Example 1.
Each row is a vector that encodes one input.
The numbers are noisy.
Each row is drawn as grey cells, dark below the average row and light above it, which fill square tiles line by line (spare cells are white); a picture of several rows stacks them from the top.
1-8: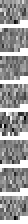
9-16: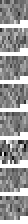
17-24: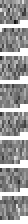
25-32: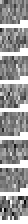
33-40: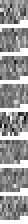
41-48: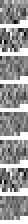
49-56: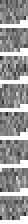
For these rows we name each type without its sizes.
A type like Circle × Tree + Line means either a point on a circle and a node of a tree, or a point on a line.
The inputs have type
List(Line).
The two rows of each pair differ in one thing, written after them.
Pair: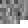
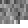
the place on the line in item 2 of the list
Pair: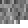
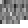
the place on the line in item 1 of the list
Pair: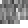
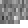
the place on the line in item 2 of the list
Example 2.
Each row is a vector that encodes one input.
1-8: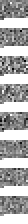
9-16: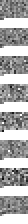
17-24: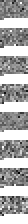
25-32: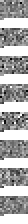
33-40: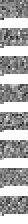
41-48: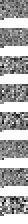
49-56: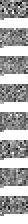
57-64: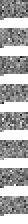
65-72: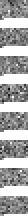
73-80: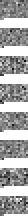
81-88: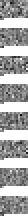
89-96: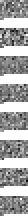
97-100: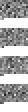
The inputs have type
Bool × Bool × Bool × Label8.
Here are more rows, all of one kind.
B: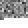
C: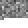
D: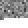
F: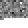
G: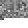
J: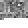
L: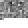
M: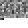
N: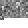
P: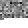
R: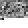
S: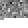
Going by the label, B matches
D and F.
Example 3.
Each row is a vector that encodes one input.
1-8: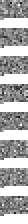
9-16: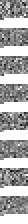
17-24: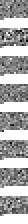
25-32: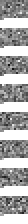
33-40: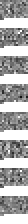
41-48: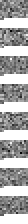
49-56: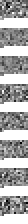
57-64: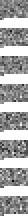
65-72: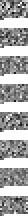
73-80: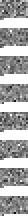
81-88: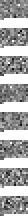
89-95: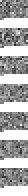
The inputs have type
Bool × Bool × Bool × Circle8.
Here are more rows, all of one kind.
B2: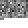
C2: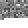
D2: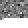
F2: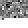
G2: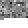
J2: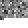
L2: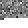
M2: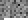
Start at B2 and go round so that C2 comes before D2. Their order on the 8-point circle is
B2, M2, L2, C2, G2, F2, D2, J2.
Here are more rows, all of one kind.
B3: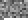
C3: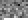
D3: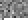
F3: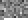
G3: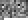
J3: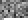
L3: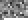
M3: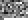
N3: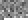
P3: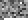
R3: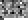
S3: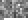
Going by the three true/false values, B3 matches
J3, M3, P3 and R3.
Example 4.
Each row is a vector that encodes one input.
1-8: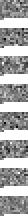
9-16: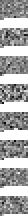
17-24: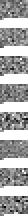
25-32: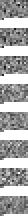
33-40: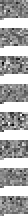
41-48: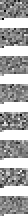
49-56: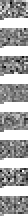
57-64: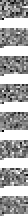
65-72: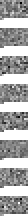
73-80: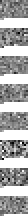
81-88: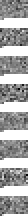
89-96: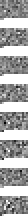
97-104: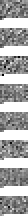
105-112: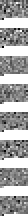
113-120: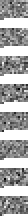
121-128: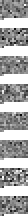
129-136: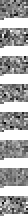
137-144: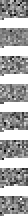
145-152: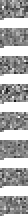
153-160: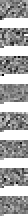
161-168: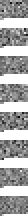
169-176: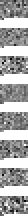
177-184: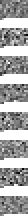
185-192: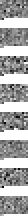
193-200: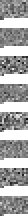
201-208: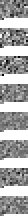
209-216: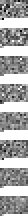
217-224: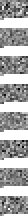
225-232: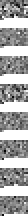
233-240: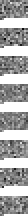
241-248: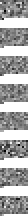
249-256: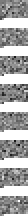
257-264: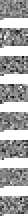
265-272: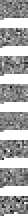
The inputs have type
Bool × Bool × Bool + Line4.
